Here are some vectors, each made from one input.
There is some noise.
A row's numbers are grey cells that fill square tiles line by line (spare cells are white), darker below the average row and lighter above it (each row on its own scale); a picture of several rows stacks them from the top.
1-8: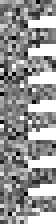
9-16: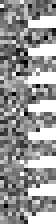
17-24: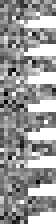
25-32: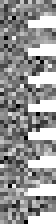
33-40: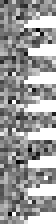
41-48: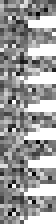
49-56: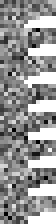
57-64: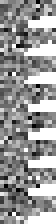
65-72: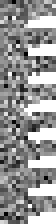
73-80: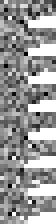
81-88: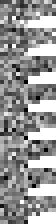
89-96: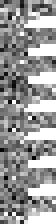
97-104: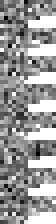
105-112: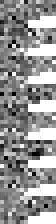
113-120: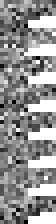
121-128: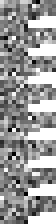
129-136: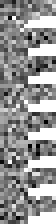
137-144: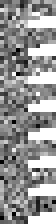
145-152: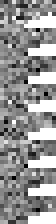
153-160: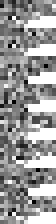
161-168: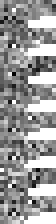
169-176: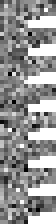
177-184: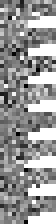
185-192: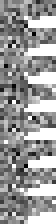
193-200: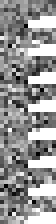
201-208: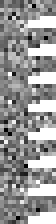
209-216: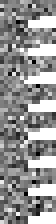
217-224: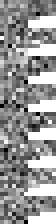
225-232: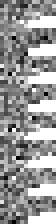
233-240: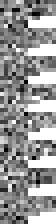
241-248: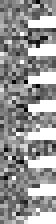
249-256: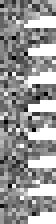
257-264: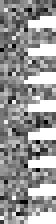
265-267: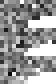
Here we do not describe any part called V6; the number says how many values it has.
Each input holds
either a node of an 8-node tree, or a list of up to two items, each a point on a 4-point line and a value of V6.
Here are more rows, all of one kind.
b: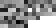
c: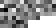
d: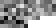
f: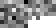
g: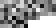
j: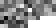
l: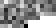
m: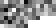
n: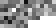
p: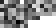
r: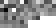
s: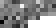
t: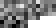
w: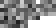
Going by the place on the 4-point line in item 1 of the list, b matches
c, d and f.
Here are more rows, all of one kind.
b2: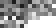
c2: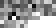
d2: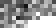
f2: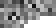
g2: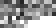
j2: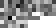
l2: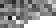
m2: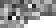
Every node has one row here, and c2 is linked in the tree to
g2, j2, l2 and m2.
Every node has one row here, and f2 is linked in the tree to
m2.
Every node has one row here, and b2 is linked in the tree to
l2.
